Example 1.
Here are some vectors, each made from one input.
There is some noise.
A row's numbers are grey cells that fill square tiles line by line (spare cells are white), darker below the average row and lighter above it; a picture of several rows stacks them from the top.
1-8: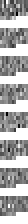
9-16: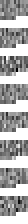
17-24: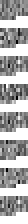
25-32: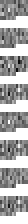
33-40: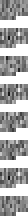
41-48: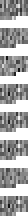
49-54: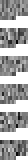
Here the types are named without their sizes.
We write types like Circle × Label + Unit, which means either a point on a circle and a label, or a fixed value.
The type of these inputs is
Line × (Tree + Unit).
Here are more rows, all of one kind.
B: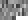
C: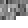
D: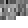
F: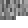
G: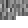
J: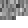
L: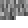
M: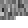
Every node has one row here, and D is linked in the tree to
C.
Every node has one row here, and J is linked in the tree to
F and M.
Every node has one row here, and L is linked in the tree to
M.
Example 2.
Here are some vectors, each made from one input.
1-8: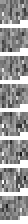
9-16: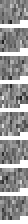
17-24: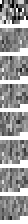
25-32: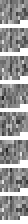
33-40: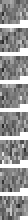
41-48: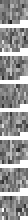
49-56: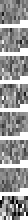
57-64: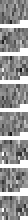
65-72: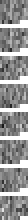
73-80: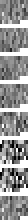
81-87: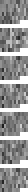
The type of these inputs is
List2(Line7).
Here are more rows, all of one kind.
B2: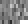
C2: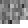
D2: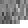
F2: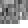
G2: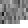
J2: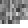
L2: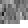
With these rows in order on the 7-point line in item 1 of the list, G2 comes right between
D2 and L2.
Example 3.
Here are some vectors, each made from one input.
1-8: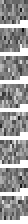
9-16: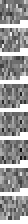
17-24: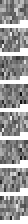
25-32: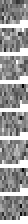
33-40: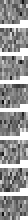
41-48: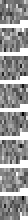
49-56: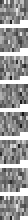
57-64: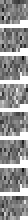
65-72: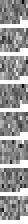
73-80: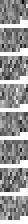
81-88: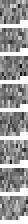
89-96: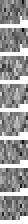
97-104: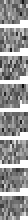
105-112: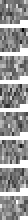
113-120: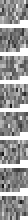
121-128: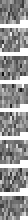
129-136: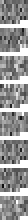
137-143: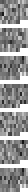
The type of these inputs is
Circle14 + Circle17 + Unit.
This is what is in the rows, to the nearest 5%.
About 50% of them hold a point on a 14-point circle. About 45% of them hold a point on a 17-point circle. The rest hold a fixed value.
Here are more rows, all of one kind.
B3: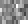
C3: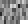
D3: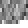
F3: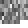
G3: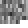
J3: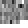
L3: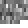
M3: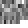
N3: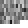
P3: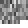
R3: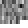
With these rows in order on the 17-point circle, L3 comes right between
D3 and G3.
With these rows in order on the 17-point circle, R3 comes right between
G3 and J3.
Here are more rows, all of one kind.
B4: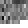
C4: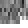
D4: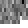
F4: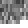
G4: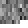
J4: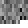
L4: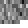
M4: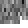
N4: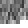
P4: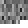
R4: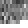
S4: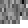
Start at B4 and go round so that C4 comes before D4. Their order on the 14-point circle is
B4, R4, F4, N4, C4, M4, D4, S4, L4, G4, J4, P4.
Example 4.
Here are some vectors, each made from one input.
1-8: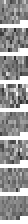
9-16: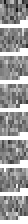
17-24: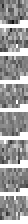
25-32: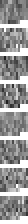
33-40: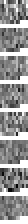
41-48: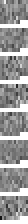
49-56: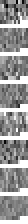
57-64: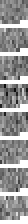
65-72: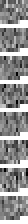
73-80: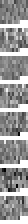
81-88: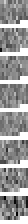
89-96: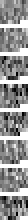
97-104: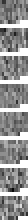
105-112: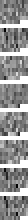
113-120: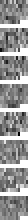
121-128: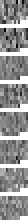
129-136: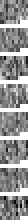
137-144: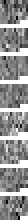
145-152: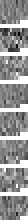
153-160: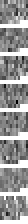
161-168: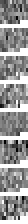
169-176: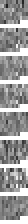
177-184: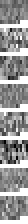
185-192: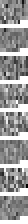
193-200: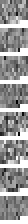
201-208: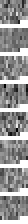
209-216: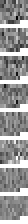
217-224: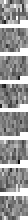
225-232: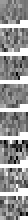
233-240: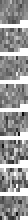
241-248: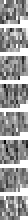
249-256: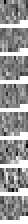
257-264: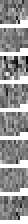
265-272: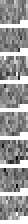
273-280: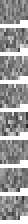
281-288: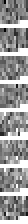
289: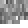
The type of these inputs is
Label9 × Line10.
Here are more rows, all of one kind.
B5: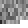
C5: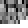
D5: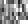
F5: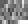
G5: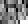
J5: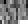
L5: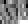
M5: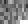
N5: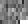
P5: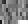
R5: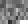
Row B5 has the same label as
D5, J5, L5 and P5.
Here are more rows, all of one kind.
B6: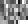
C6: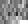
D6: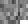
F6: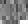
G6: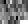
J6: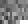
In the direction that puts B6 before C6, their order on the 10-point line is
D6, G6, F6, B6, C6, J6.
